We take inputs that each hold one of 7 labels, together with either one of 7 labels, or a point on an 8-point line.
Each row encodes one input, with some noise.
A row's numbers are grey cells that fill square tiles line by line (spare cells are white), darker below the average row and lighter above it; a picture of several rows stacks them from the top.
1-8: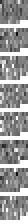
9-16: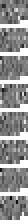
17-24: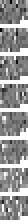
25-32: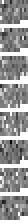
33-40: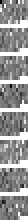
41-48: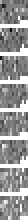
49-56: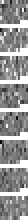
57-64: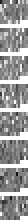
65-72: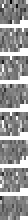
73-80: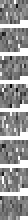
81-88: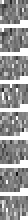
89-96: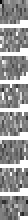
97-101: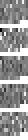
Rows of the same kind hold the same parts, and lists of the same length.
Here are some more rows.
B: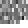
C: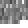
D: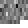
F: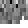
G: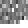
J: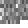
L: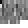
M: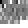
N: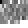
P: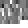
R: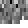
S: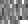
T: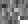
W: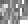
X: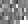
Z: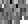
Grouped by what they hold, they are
B, G, J, M, N, P, W, X
C, D, F, L, R, S, T, Z

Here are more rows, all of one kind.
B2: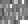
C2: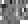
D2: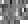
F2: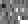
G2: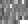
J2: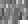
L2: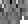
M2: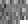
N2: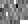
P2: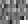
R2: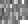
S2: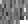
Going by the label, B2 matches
G2, J2 and R2.
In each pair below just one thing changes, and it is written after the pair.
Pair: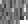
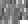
the label
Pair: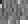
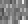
the label
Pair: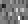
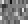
the label
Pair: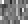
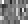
the place on the 8-point line
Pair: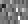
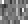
the label
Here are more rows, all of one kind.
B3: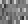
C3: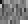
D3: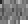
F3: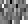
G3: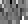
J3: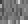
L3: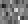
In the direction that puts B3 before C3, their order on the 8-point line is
F3, L3, B3, C3, D3, J3, G3.
